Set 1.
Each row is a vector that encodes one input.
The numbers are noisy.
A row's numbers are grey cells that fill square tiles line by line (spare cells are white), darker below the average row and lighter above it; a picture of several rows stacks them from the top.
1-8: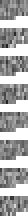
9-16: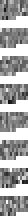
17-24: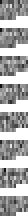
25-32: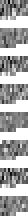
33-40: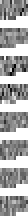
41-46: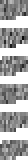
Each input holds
either a point on a 9-point circle, or a fixed value.
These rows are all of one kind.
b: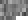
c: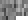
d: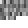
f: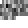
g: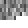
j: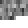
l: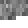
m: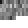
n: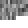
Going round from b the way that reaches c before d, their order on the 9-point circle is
b, c, g, d, f, n, j, m, l.
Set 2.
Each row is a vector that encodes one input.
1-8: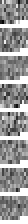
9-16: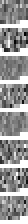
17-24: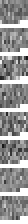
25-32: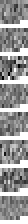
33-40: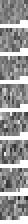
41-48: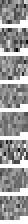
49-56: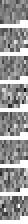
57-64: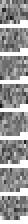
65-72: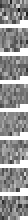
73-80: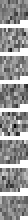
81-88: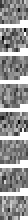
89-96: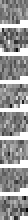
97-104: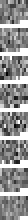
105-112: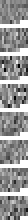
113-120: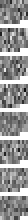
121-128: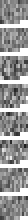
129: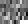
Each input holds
a point on a 12-point line.
